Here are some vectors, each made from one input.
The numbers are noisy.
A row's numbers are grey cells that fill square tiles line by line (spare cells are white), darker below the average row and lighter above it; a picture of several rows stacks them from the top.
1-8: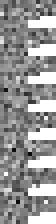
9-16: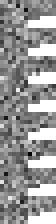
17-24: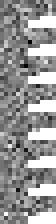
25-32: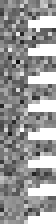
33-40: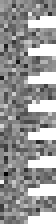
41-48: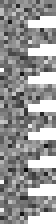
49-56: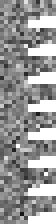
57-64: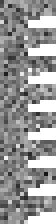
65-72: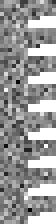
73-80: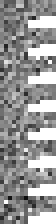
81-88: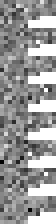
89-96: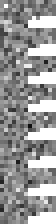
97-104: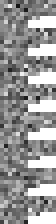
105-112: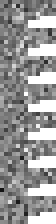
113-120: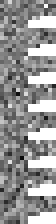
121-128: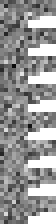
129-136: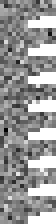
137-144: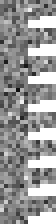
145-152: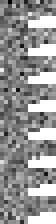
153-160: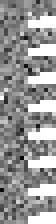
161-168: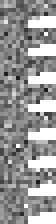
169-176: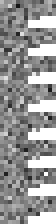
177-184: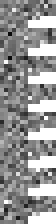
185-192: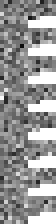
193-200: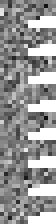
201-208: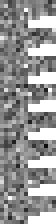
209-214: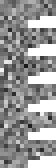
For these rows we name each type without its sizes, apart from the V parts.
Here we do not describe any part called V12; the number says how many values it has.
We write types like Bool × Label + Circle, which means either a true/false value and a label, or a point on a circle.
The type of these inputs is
Bool × Bool × Bool × Line × V12.
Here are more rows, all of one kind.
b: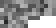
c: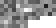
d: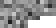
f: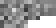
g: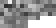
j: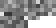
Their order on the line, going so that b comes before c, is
j, b, c, g, f, d.
